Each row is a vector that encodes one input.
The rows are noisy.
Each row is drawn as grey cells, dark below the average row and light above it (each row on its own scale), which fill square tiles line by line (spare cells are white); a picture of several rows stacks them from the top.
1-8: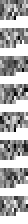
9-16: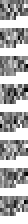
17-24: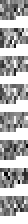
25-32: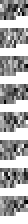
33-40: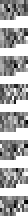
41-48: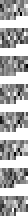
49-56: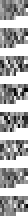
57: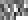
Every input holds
a true/false value, together with either a fixed value, or a node of an 8-node tree.
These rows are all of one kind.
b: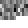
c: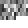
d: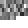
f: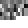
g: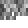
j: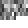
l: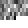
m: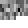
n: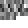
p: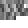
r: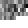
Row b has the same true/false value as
f and r.
